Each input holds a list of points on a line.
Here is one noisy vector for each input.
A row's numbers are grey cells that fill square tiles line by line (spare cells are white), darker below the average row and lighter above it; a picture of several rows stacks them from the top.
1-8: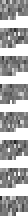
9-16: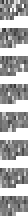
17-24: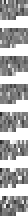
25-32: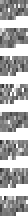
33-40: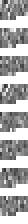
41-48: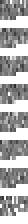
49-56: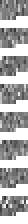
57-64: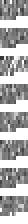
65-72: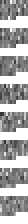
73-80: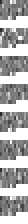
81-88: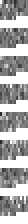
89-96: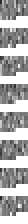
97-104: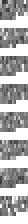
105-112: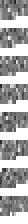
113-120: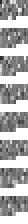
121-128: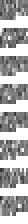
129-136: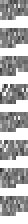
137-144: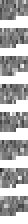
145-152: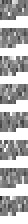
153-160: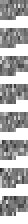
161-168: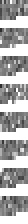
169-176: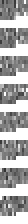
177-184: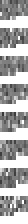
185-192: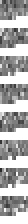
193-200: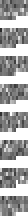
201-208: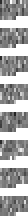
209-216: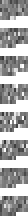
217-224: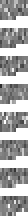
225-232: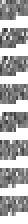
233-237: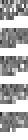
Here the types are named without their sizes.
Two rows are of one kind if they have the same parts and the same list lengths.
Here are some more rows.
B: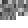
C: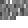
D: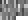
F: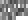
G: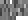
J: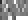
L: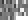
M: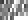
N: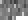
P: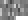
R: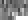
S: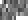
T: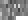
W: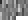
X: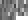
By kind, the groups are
B, C, G, J, L, S, X
D, F, N, P, R, T, W
M

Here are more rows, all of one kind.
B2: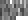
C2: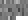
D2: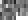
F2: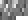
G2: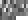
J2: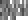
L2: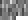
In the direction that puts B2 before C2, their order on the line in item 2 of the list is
F2, G2, B2, J2, C2, L2, D2.
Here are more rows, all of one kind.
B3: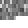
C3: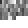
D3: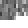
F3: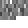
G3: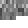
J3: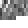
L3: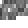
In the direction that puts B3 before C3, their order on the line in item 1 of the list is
J3, D3, L3, G3, B3, C3, F3.
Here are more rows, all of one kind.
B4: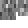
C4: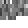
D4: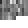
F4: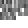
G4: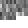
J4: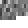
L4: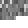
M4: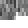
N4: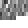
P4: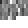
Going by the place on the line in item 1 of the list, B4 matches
J4 and N4.
